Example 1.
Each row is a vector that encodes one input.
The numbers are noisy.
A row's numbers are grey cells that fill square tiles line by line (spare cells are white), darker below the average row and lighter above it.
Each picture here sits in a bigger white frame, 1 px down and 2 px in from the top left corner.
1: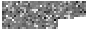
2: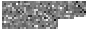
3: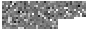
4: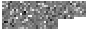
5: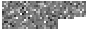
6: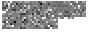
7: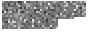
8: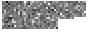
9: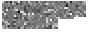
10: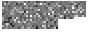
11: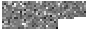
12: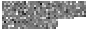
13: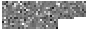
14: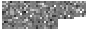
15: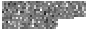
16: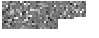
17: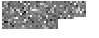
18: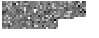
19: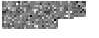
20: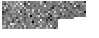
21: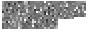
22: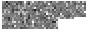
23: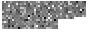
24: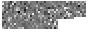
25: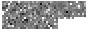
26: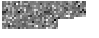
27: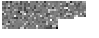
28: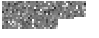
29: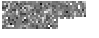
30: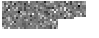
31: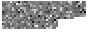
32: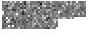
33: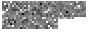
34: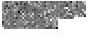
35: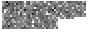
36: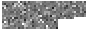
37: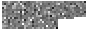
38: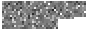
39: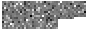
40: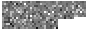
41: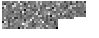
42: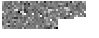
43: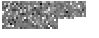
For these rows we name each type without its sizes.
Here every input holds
a label and a true/false value.
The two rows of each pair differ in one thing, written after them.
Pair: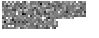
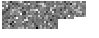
the label
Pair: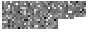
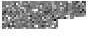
the true/false value
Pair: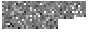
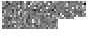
the label
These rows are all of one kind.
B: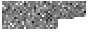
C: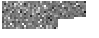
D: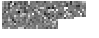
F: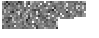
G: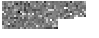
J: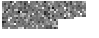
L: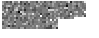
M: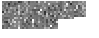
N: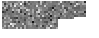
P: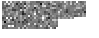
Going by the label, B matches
C and N.
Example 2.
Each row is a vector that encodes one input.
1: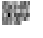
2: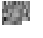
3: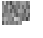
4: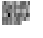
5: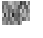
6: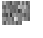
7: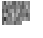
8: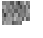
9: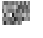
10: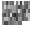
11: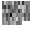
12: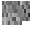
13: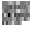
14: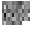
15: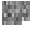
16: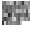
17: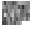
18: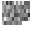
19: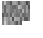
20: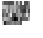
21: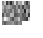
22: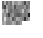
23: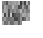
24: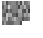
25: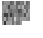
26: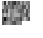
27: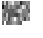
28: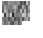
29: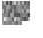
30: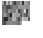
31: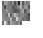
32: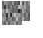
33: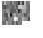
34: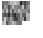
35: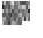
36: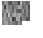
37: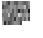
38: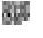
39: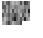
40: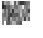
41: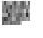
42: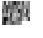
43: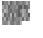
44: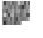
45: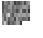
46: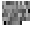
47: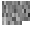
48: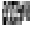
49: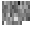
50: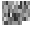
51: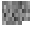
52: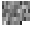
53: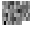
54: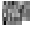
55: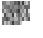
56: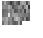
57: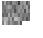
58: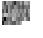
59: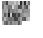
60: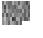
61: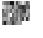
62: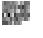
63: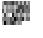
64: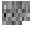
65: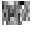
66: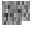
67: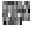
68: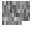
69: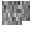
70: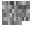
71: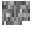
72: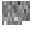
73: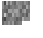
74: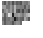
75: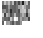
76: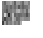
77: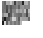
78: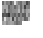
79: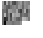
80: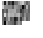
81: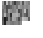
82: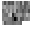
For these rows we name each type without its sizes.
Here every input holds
a point on a line, together with either a fixed value, or three true/false values.
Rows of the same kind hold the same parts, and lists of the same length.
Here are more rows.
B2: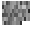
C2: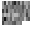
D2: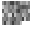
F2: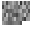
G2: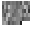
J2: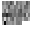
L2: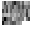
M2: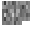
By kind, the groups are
B2, D2, F2, G2, J2
C2, L2, M2

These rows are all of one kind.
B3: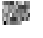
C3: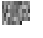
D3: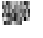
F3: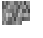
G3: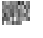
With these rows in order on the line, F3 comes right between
B3 and C3.
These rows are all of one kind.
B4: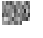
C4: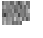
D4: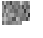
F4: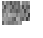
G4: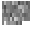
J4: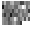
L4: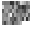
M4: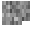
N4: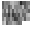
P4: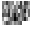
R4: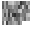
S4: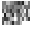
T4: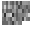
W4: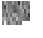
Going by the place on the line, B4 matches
C4, P4 and W4.
